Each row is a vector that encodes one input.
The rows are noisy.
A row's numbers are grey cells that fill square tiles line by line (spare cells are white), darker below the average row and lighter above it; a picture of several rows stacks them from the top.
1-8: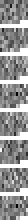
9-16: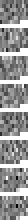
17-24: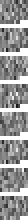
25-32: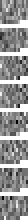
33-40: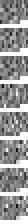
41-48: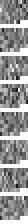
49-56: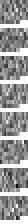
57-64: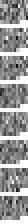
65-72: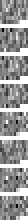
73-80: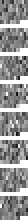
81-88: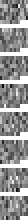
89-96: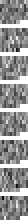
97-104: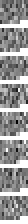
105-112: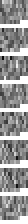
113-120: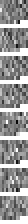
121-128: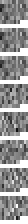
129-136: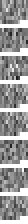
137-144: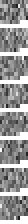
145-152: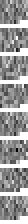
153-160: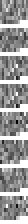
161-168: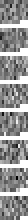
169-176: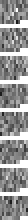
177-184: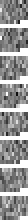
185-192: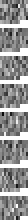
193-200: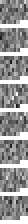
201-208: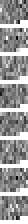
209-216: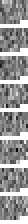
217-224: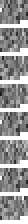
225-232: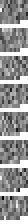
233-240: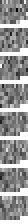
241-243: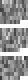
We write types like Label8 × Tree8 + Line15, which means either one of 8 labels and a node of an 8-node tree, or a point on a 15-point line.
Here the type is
Circle8 + Circle15 + Unit.
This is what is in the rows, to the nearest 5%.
About 40% of them hold a point on an 8-point circle. About 55% of them hold a point on a 15-point circle. The rest hold a fixed value.
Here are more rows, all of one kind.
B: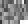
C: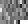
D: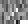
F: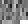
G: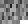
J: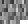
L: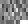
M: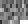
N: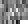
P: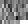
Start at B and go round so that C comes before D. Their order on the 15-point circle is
B, M, G, F, P, C, L, D, N, J.
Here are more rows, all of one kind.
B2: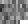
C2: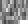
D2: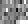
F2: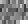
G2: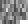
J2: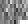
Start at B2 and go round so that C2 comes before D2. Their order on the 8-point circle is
B2, C2, G2, J2, D2, F2.
